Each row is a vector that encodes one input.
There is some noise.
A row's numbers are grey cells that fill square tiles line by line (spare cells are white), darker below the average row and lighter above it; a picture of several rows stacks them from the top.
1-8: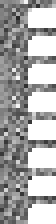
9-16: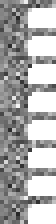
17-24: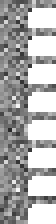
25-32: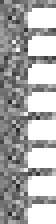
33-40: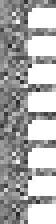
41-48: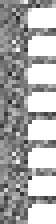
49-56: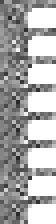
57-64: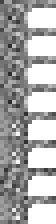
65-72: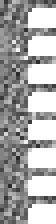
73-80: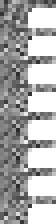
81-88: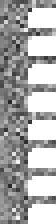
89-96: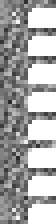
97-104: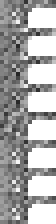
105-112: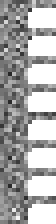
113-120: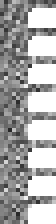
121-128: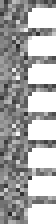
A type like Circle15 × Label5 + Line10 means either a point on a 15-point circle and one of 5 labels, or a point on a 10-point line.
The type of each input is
Circle5.
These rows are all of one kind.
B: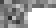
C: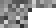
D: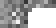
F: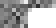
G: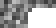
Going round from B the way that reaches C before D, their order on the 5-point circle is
B, C, D, G, F.
